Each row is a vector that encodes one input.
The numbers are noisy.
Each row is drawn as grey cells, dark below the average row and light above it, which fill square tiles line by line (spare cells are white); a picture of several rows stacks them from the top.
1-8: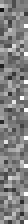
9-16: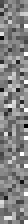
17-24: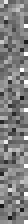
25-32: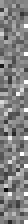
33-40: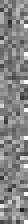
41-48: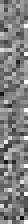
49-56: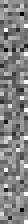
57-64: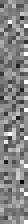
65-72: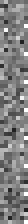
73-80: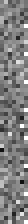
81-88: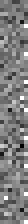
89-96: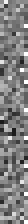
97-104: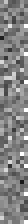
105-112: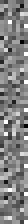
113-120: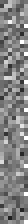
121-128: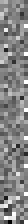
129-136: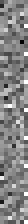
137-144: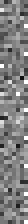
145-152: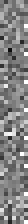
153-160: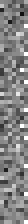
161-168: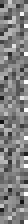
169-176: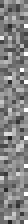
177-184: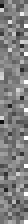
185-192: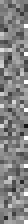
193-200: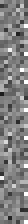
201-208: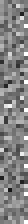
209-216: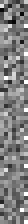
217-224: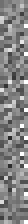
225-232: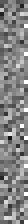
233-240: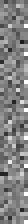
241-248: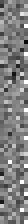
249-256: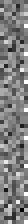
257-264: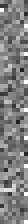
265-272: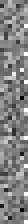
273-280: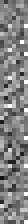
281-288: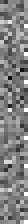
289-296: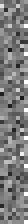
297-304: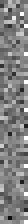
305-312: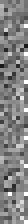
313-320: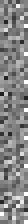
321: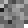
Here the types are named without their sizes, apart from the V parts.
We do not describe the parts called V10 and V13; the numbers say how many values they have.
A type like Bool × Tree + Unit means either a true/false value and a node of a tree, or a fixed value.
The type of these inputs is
((Bool × Circle + Unit) × Circle + V10) × V13.
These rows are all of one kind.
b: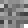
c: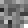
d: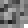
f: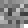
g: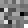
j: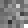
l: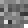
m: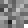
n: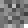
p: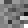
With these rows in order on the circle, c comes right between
f and p.
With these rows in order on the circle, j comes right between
g and m.
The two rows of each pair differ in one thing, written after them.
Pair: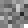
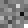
the place on one of the two circles
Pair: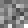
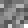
the value of V13
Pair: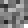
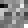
the place on one of the two circles
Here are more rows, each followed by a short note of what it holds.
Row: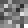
a value of V10 and a value of V13
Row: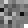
a point on a circle and a value of V13
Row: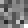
a point on each of two circles, a true/false value and a value of V13
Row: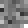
a point on a circle and a value of V13
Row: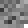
a point on a circle and a value of V13
